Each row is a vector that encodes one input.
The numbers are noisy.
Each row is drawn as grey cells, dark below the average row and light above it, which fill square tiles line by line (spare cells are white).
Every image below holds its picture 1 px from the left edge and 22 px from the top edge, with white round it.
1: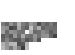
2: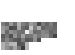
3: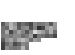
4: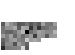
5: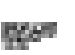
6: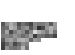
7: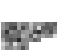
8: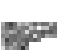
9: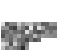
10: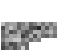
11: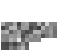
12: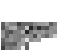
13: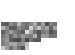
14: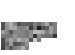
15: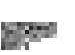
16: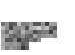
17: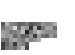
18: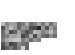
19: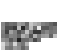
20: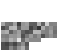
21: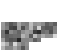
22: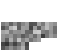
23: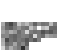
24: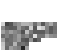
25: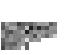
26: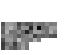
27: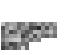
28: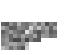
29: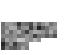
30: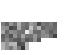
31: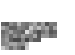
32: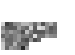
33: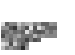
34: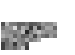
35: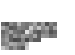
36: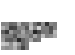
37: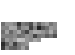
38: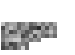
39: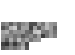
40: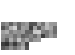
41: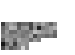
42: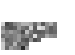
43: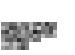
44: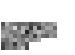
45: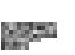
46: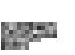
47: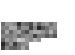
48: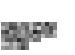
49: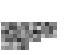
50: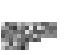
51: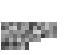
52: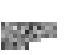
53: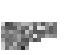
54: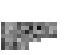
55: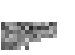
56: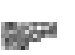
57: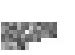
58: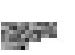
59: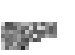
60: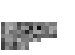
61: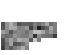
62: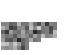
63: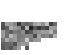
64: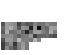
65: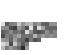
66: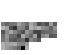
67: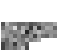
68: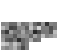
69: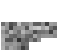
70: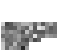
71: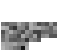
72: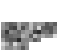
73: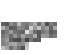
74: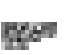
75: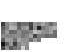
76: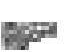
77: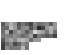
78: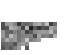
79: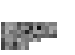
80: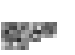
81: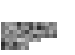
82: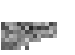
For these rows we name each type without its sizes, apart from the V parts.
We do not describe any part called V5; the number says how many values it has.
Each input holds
a true/false value, together with either a point on a line, or a value of V5.
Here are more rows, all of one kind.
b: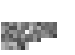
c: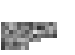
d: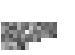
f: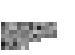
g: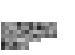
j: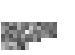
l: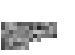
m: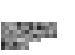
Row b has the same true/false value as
d and j.
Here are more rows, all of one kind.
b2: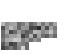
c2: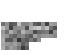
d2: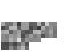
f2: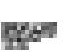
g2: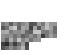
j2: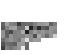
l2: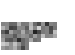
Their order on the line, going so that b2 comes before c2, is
b2, d2, g2, c2, l2, j2, f2.
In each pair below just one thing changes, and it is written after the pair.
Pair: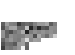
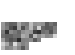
the true/false value
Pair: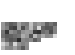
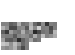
the place on the line
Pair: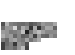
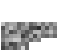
the place on the line
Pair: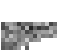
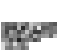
the true/false value
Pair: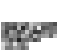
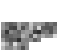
the place on the line
